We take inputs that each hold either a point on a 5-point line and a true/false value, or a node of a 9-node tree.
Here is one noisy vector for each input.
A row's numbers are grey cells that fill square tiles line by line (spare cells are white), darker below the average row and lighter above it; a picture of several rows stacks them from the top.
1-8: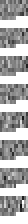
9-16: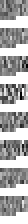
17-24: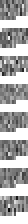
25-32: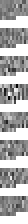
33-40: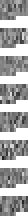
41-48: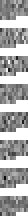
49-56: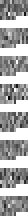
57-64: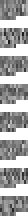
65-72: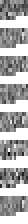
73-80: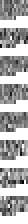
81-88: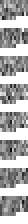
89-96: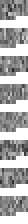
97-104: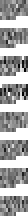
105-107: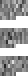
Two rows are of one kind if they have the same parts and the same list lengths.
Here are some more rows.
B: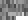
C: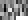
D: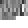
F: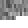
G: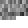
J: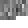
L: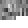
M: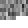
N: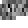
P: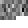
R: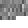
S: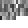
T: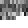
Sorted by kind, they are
B, D, F, J, R, S, T
C, G, L, M, N, P

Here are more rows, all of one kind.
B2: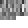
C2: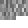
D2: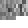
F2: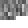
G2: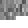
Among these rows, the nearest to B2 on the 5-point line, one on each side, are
C2 and D2.
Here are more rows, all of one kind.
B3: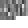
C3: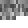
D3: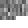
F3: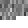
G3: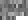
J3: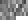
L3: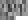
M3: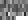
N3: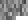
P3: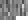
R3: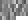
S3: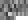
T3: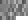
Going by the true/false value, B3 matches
D3, F3, M3 and P3.
